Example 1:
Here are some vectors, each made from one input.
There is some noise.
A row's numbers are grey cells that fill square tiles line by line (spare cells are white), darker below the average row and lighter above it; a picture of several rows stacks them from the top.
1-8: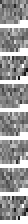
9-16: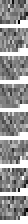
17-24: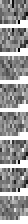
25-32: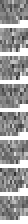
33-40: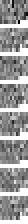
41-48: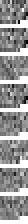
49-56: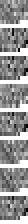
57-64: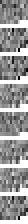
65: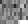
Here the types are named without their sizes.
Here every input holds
either a label, or a point on a line.
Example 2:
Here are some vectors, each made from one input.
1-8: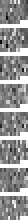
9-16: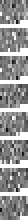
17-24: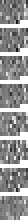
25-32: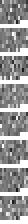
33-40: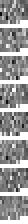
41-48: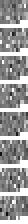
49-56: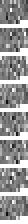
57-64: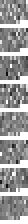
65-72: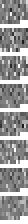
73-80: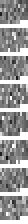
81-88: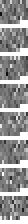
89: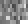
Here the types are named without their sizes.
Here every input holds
a list of points on a line.
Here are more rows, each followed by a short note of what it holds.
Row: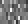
a list of one item
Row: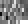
a list of one item
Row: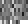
the empty list
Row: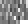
a list of two items
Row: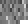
a list of two items
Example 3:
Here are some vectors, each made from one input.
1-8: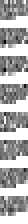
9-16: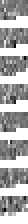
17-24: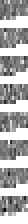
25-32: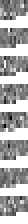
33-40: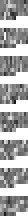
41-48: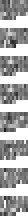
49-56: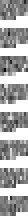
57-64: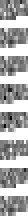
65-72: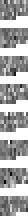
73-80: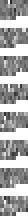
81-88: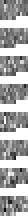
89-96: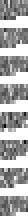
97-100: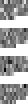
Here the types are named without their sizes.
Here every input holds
a label, together with either a fixed value, or a node of a tree.
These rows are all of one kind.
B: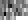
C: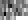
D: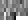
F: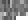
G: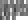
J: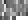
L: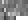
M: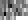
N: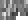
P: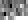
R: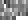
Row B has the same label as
C, M and P.
